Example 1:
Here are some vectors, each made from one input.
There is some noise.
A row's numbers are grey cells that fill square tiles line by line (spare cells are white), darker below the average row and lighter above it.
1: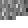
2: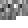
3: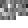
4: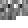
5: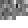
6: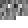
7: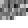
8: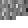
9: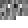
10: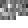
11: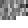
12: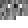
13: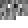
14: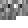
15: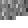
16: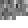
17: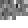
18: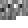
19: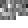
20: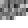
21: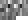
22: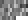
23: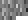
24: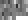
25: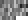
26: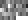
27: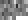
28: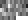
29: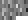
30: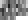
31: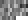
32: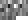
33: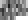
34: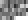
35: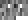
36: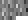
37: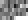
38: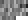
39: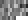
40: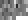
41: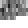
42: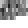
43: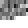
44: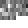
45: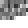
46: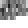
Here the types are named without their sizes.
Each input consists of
three true/false values.
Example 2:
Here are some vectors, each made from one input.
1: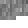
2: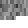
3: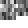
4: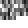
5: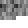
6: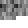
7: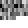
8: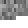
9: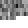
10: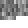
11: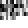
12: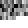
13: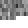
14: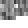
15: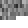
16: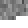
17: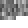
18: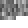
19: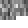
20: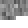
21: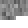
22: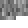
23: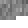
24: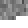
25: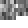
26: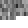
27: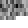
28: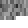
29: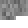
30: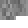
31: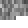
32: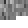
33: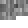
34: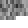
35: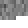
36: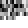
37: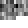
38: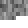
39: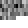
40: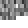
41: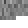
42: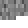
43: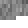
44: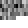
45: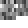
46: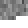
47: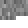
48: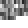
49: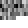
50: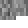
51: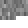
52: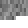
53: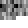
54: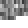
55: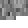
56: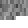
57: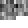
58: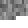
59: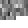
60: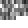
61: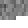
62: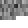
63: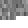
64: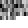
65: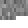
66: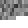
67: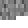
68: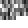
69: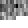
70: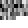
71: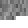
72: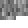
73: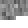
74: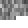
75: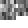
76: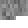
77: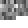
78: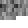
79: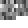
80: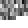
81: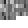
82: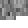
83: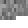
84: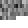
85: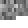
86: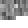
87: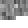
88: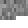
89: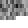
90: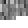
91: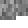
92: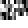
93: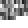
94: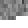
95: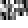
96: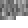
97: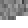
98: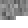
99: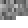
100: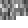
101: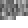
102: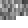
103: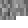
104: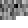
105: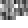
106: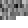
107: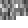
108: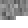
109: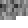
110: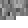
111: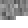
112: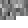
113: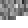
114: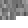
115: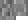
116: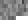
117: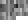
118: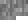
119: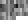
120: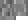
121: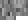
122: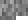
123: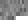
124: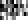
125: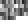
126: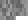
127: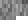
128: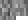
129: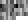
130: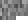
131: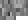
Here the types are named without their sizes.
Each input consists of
a point on a line.
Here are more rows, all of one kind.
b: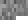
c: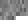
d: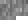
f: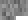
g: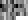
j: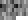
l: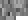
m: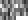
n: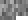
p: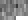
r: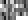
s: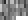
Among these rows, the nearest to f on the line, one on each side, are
b and c.
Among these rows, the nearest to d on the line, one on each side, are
j and p.
